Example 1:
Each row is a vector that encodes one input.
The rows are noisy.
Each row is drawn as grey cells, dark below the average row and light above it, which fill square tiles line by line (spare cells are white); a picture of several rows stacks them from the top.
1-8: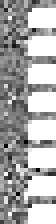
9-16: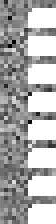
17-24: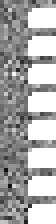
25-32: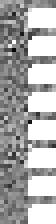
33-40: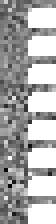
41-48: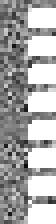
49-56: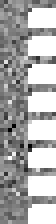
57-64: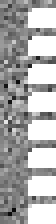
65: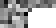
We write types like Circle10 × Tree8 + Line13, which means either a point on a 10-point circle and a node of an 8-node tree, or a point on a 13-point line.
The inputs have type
Tree13.
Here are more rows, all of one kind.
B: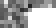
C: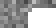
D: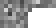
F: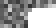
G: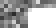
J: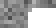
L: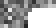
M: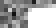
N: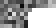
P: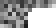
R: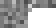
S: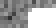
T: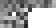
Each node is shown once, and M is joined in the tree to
L and P.
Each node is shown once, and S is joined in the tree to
F, N and P.
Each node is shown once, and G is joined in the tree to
B, D and J.
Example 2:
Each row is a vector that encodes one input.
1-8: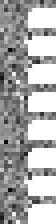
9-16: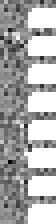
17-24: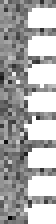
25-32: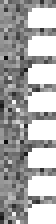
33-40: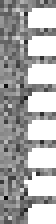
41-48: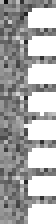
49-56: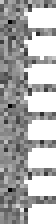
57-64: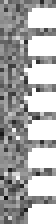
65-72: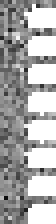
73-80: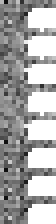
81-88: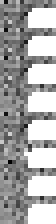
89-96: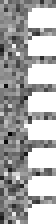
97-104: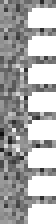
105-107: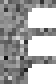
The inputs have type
Label8.
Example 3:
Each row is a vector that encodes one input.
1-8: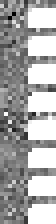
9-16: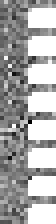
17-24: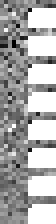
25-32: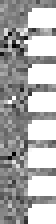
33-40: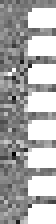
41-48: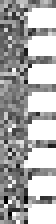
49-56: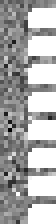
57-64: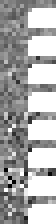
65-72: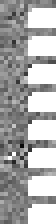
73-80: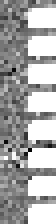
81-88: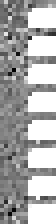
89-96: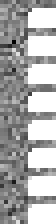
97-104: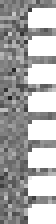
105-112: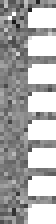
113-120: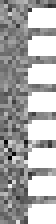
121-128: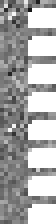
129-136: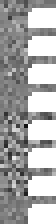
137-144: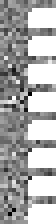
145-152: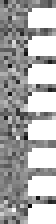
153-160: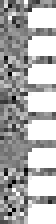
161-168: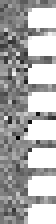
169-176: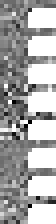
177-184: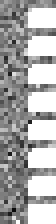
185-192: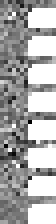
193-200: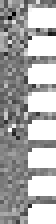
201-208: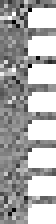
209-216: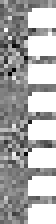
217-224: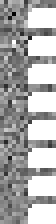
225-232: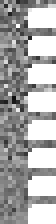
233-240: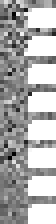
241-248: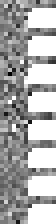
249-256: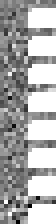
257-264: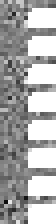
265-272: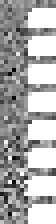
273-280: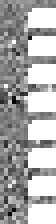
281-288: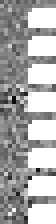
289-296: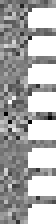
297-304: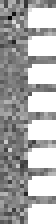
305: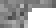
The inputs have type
Line16.
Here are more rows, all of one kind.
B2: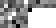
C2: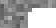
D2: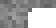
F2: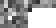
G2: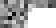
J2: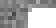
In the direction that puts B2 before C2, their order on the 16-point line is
G2, F2, B2, D2, J2, C2.
